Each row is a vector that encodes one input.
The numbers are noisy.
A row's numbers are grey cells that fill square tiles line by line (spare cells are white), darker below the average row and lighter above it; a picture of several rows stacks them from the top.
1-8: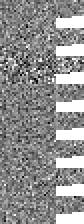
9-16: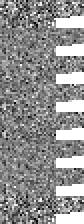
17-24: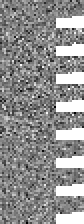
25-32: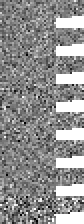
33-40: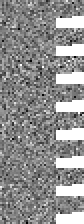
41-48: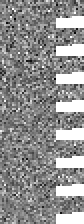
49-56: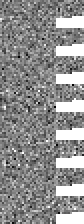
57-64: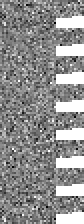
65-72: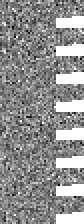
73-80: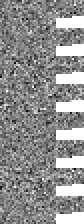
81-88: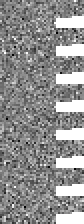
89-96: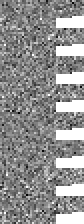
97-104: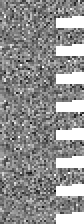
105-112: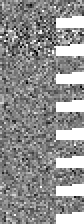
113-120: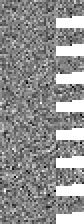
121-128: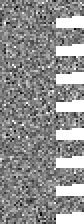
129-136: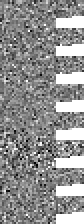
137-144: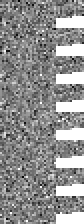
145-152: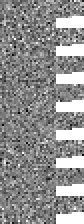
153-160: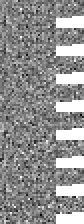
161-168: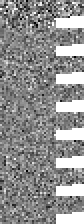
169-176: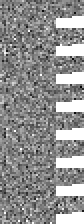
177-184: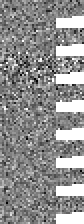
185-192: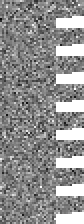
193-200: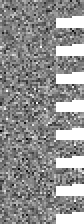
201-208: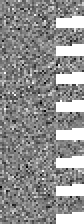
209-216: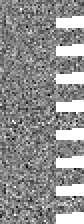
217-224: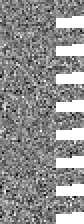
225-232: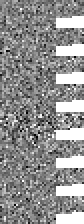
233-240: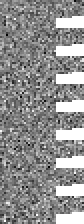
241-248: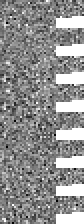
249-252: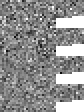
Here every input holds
a list of up to two points on a 17-point line.
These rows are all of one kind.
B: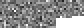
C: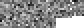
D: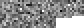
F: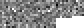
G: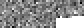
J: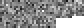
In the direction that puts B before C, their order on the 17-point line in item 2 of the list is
F, J, G, B, C, D.
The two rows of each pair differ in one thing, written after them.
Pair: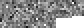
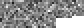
the place on the 17-point line in item 2 of the list
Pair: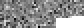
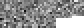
the place on the 17-point line in item 2 of the list
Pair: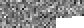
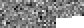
the place on the 17-point line in item 1 of the list
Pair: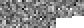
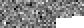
the place on the 17-point line in item 1 of the list
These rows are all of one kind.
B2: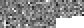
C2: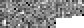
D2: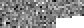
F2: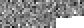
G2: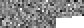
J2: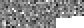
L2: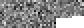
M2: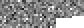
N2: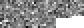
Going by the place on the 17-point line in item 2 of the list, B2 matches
C2, G2 and J2.
